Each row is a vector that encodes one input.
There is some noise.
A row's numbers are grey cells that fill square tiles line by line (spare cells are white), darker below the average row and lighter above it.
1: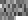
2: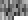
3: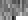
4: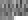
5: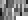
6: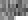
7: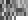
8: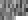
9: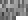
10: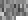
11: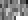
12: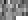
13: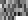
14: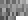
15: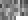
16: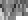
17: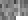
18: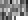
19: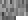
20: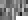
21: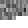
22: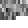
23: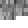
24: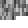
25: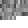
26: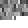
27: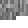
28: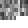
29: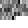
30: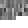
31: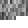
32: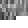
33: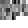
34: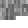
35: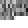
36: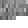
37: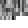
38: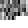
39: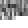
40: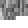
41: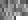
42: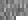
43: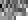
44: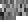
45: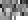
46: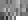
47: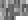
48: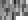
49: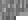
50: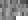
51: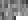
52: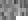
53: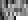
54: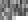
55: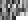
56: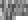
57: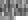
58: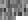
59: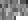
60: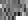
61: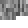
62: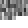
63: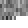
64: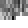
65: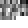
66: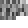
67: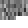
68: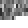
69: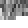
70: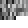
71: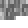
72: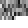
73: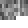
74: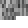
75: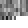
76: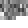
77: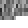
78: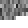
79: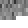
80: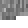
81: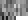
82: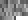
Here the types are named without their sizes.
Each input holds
either a point on a line, or three true/false values.
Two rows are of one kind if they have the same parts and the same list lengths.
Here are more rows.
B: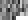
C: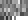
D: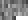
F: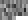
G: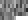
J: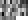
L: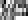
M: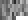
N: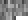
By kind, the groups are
B, C, D, J, L, M, N
F, G

